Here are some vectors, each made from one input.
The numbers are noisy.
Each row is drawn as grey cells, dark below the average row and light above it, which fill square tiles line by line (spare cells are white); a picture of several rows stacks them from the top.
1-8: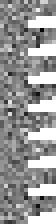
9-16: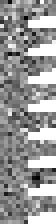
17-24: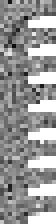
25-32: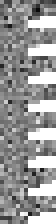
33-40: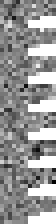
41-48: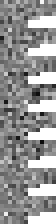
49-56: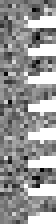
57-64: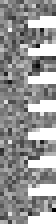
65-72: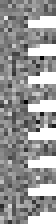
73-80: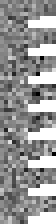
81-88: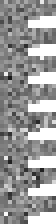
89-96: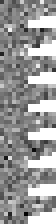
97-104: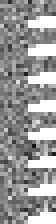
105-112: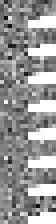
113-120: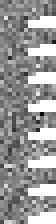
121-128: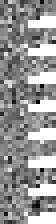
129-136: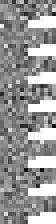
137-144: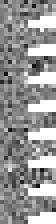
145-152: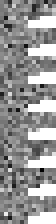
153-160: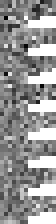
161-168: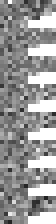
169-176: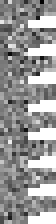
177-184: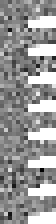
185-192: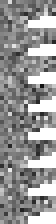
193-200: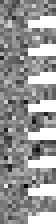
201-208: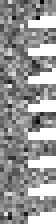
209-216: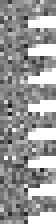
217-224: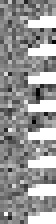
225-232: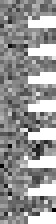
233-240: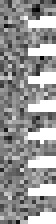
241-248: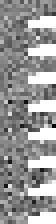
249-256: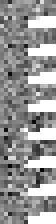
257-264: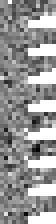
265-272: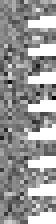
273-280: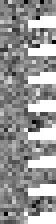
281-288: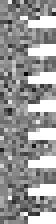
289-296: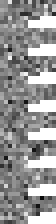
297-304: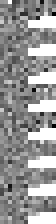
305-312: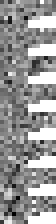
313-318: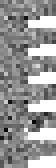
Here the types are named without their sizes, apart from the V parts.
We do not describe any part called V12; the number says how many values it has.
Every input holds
a label, together with either a point on a line and a value of V12, or a list of points on a circle.
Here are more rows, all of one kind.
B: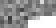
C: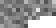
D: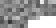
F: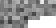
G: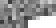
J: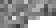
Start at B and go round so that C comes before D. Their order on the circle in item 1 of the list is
B, J, C, D, F, G.
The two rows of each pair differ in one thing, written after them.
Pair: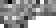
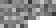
the label
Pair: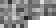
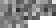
the place on the circle in item 2 of the list
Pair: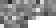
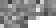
the place on the circle in item 2 of the list
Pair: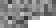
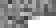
the place on the circle in item 2 of the list
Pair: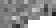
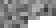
the place on the circle in item 1 of the list
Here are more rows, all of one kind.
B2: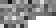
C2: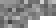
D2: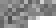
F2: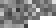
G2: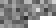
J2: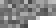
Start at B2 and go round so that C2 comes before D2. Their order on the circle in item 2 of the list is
B2, G2, C2, F2, D2, J2.
